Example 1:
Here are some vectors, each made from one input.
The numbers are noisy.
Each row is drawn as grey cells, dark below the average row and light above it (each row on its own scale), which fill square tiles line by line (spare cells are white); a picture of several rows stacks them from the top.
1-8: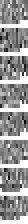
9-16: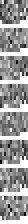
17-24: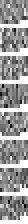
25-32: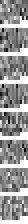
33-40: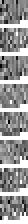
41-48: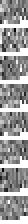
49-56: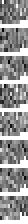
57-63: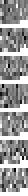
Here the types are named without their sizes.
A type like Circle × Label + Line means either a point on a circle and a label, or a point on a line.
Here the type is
List(Line).
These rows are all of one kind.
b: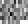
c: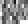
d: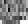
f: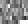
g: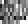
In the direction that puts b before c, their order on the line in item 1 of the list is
d, g, b, c, f.
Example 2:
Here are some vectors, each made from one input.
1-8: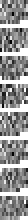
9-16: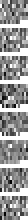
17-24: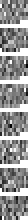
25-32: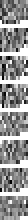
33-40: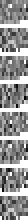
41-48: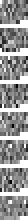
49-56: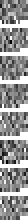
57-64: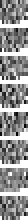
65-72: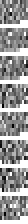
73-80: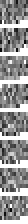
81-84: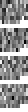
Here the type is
Line6 + Line9.
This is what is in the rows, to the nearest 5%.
About 50% of them hold a point on a 6-point line. The rest hold a point on a 9-point line.
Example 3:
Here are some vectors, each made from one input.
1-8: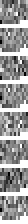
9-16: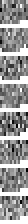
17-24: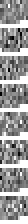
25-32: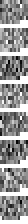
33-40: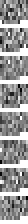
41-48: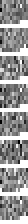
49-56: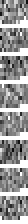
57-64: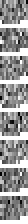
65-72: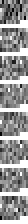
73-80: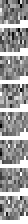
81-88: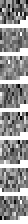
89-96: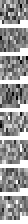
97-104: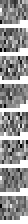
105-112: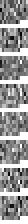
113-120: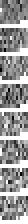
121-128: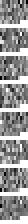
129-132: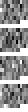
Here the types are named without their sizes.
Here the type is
(Circle + Unit) × Line.
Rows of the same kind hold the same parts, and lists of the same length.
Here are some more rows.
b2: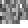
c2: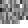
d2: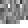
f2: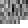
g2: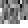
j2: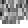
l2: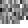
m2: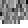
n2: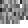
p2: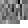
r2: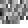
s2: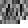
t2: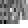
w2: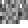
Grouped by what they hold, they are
b2, f2, g2, p2, s2, t2, w2
c2, d2, j2, l2, m2, n2, r2

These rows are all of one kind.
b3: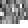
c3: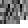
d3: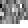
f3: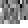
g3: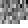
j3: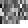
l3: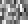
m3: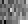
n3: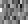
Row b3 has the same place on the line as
d3 and j3.
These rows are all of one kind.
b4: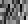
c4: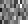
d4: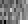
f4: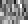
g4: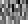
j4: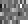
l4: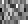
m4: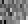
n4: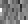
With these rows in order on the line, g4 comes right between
b4 and m4.
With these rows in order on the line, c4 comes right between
f4 and l4.
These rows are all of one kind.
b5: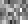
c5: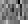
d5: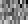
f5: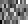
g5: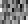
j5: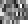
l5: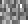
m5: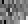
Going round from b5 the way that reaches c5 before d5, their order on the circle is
b5, l5, c5, f5, m5, g5, j5, d5.
